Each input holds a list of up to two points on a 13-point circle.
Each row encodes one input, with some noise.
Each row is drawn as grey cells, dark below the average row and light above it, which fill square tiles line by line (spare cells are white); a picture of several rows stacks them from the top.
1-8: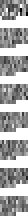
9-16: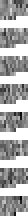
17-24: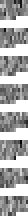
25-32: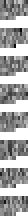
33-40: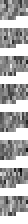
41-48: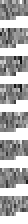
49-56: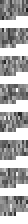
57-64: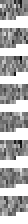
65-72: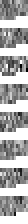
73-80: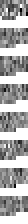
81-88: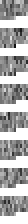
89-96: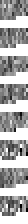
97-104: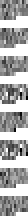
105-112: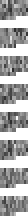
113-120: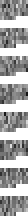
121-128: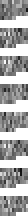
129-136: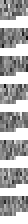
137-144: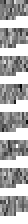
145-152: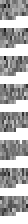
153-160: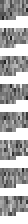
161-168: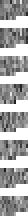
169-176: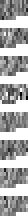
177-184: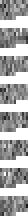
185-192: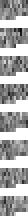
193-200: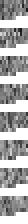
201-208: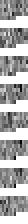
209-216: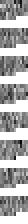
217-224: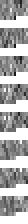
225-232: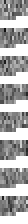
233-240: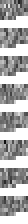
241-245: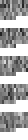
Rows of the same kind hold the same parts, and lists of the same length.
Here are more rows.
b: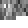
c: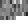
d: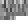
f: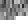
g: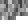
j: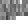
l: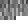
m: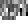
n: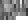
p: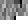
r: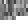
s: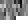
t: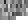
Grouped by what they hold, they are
b, g, p, s, t
c, d, f, j, l, n, r
m

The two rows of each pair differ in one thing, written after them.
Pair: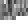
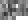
the place on the 13-point circle in item 2 of the list
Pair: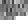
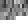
the place on the 13-point circle in item 2 of the list
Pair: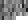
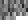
the place on the 13-point circle in item 1 of the list
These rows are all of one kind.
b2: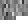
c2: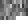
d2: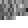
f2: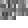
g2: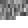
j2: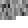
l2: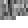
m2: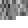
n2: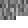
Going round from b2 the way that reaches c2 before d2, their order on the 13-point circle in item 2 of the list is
b2, g2, n2, c2, m2, d2, l2, j2, f2.
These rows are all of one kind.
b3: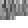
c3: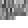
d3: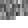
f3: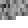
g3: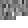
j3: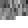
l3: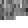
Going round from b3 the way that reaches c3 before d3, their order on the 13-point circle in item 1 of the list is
b3, c3, j3, f3, g3, l3, d3.
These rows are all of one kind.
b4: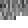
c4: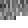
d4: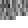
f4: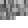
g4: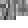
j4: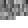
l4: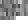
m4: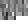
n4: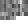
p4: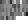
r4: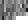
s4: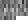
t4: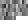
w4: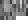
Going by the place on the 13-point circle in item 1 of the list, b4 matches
c4, g4 and m4.
